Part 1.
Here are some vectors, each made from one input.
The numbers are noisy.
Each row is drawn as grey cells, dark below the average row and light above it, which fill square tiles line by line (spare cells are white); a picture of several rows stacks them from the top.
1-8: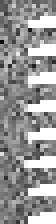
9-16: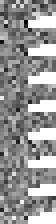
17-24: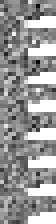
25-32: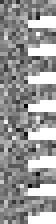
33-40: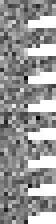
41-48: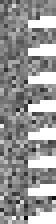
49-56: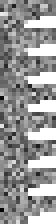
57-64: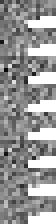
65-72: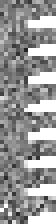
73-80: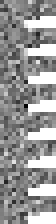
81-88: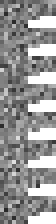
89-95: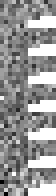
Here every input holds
three true/false values.
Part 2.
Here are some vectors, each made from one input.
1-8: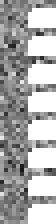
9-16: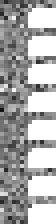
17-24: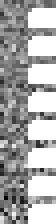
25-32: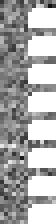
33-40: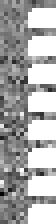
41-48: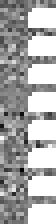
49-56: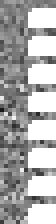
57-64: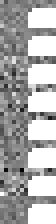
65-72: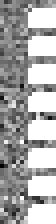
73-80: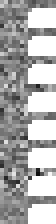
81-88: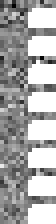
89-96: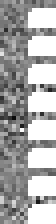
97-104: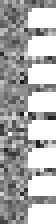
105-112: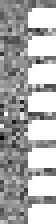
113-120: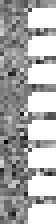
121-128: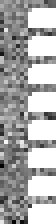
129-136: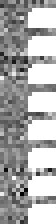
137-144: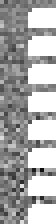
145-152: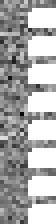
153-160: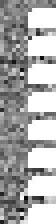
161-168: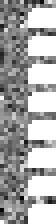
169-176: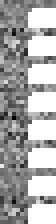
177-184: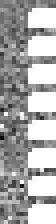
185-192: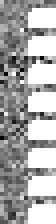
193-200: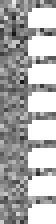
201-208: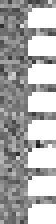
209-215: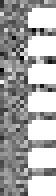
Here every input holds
a point on a 10-point line.
